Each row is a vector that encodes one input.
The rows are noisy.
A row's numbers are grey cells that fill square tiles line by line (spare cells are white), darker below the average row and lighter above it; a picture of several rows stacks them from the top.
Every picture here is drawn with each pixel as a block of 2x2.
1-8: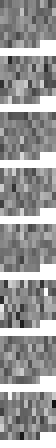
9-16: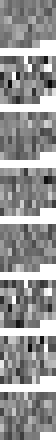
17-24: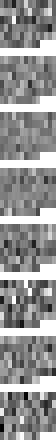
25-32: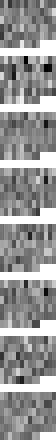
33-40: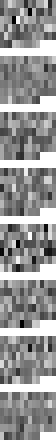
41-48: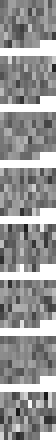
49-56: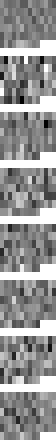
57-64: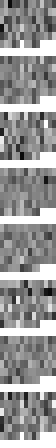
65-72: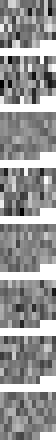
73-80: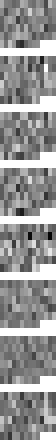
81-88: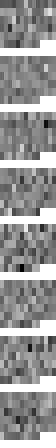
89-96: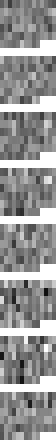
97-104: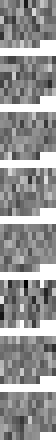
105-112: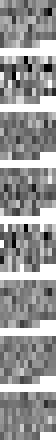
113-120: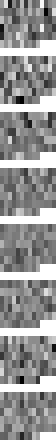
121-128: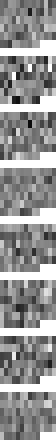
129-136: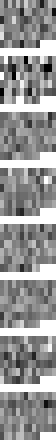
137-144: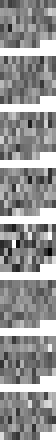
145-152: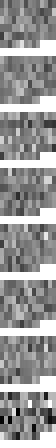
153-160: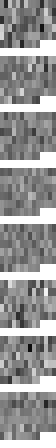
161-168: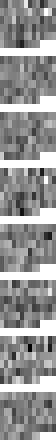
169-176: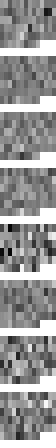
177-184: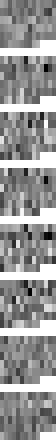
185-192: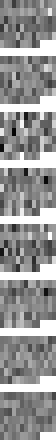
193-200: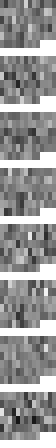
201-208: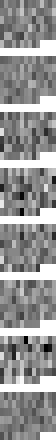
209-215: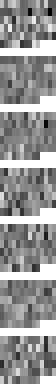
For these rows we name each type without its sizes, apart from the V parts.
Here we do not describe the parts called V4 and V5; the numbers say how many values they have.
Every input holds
a value of V5, together with either a label, or a true/false value and a value of V4.
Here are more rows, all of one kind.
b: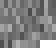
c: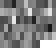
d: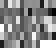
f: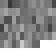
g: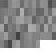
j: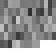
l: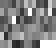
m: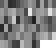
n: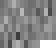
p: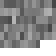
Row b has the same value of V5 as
c, f, m and p.
